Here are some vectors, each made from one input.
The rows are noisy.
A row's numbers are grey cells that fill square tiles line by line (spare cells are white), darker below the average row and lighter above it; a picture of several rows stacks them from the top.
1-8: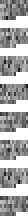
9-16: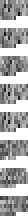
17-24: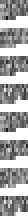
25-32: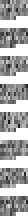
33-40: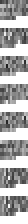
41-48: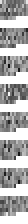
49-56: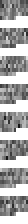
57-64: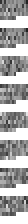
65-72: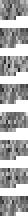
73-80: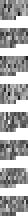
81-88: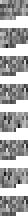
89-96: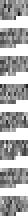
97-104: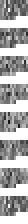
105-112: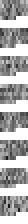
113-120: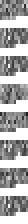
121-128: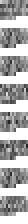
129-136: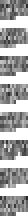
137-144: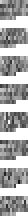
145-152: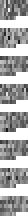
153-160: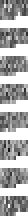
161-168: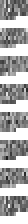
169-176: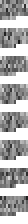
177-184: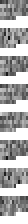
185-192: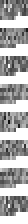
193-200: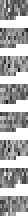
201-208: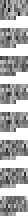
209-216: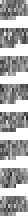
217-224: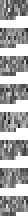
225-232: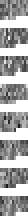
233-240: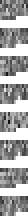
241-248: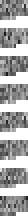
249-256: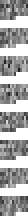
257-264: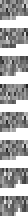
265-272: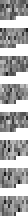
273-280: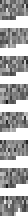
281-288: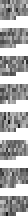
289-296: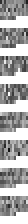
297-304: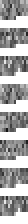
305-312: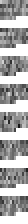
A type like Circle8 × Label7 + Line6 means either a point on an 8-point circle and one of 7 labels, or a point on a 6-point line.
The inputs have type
Bool × Bool × Bool × Bool.
